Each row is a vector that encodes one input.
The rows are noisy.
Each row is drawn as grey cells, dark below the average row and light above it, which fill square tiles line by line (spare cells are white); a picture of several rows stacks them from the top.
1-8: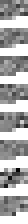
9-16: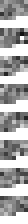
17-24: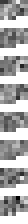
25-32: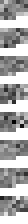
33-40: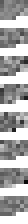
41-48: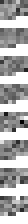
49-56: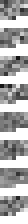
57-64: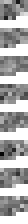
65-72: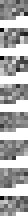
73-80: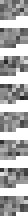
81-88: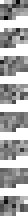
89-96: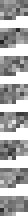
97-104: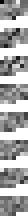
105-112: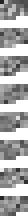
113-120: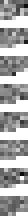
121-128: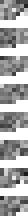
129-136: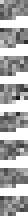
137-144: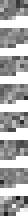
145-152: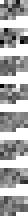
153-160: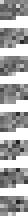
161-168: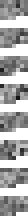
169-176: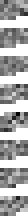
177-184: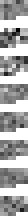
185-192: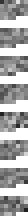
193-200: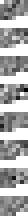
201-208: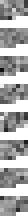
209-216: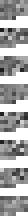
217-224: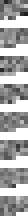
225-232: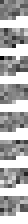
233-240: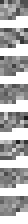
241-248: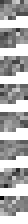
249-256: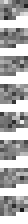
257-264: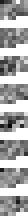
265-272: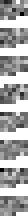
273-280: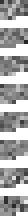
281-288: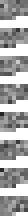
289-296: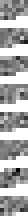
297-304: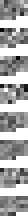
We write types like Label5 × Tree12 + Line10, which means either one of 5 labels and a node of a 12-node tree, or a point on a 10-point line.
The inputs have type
(Bool × Bool × Bool × Bool + Tree10) × Tree20.
